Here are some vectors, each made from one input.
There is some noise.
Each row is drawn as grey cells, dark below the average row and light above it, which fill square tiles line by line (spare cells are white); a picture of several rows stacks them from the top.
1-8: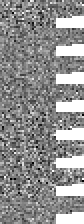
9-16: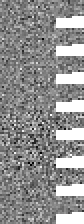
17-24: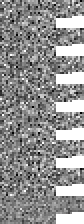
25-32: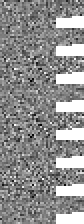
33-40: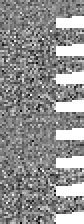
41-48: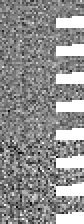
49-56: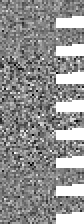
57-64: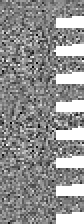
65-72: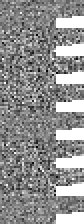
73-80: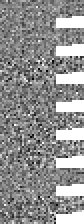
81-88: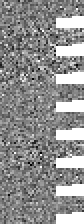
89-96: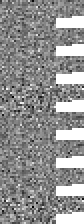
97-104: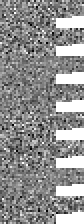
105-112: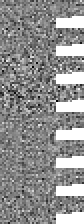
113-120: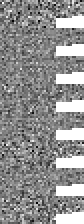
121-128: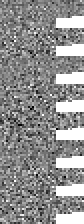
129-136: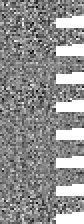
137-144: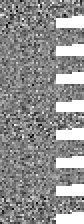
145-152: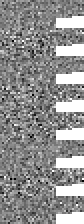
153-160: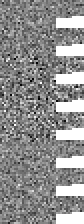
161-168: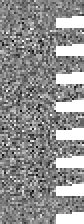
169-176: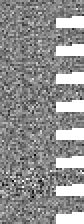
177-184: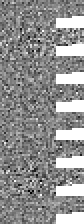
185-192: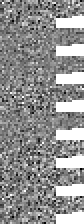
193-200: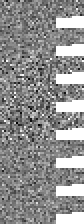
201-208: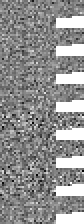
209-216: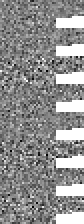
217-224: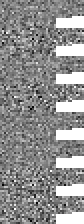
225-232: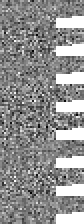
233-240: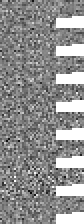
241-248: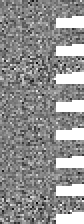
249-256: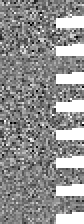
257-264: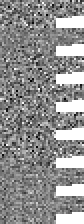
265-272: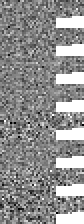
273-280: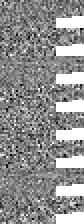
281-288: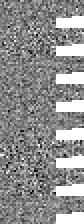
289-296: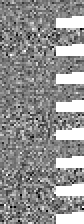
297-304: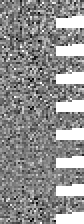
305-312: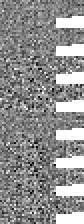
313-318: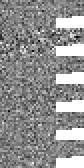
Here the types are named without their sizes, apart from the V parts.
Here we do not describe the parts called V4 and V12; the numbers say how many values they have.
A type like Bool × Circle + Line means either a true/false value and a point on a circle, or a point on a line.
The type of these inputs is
((Circle + Unit) × V4 + Unit) × Tree + Line + V12.
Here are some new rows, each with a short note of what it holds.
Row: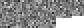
a node of a tree
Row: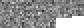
a node of a tree and a value of V4
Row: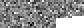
a point on a line
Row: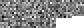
a point on a line
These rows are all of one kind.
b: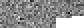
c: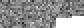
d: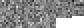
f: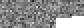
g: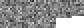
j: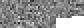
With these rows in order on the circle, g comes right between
d and f.
